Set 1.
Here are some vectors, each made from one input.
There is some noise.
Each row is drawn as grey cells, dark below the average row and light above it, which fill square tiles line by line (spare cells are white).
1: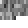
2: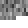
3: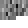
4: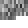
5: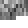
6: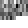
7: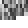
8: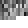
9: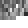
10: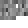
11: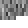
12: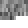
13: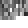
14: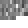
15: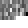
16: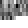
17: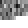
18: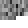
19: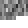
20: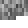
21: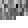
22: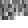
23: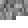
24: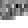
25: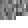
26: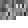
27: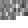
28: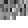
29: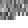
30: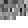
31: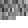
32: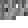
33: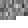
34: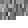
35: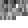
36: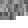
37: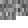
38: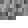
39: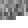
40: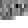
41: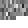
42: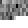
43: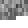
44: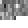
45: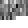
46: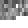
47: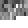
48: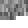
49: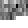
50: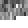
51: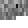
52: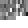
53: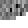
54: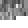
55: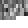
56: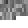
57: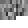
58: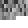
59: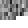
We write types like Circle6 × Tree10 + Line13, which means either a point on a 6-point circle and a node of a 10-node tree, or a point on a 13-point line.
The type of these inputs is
Bool × (Tree8 + Unit).
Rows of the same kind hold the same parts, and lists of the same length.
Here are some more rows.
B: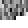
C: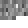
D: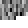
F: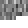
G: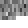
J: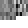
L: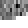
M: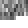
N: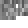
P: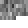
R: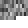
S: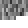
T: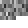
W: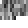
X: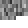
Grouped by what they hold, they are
B, C, D, F, J, M, N, P, R, S, T, W, X
G, L

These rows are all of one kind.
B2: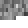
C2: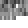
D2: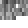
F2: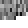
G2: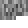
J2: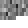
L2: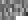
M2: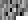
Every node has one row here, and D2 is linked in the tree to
F2.
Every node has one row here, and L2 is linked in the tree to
B2, J2 and M2.
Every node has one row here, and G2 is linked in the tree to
B2 and C2.
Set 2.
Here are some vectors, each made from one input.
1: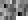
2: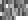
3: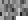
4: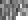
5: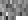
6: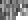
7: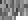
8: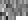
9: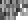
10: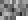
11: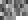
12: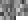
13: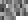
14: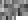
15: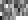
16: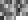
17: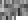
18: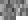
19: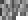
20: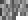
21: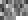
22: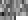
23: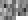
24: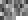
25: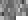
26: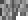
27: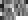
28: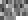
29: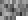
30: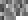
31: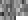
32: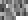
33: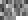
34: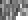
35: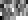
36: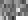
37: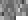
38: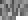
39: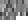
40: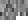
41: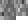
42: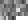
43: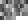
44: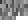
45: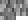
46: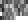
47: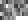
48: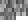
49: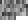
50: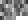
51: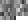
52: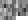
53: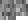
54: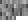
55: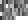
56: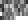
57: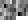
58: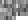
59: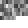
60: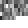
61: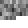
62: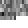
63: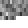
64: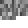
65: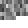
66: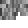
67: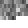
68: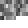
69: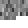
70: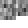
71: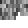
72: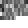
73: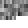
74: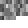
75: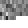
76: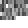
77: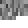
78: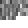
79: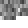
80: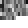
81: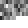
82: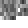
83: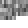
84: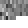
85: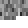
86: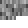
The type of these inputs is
Line6 + Tree12.
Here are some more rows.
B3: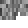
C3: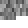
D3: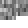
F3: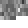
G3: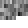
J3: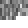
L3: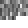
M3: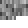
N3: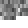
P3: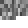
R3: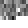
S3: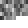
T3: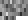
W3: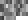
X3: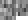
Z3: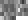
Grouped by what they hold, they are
B3, C3, D3, F3, G3, J3, L3, M3, N3, P3, R3, T3, X3, Z3
S3, W3

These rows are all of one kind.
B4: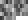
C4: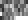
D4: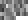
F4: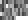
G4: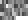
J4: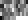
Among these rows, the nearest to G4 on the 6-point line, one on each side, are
B4 and F4.
